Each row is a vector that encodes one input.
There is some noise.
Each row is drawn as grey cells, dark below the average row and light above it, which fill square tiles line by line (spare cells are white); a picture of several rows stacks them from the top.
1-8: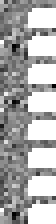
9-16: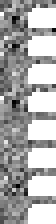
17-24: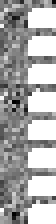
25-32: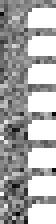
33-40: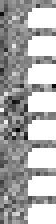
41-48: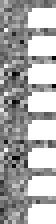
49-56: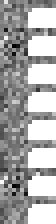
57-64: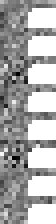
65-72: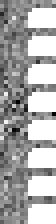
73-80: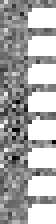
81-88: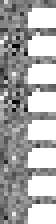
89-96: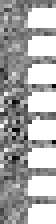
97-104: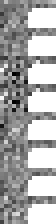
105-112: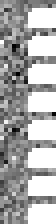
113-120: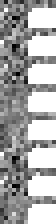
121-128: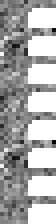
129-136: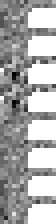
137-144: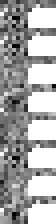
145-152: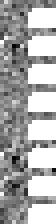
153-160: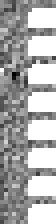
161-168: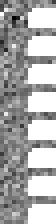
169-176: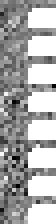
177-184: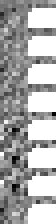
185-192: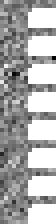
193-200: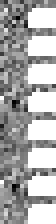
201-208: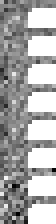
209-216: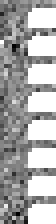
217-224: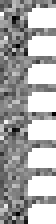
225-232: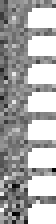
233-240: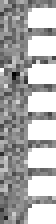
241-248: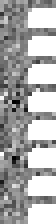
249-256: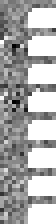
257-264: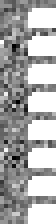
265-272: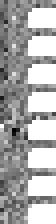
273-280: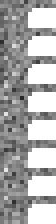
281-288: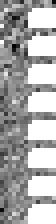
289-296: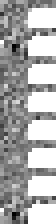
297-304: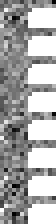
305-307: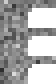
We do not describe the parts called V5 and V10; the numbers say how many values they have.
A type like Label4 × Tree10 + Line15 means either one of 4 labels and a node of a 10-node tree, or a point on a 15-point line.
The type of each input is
Line7 + (Tree13 + V5) × V10.
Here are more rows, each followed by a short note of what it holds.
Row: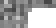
a node of a 13-node tree and a value of V10
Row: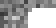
a value of V5 and a value of V10
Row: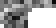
a point on a 7-point line
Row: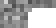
a node of a 13-node tree and a value of V10
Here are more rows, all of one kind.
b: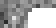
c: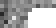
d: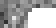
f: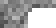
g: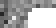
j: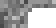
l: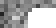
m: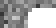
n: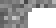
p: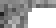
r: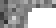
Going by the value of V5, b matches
c, d, g and r.
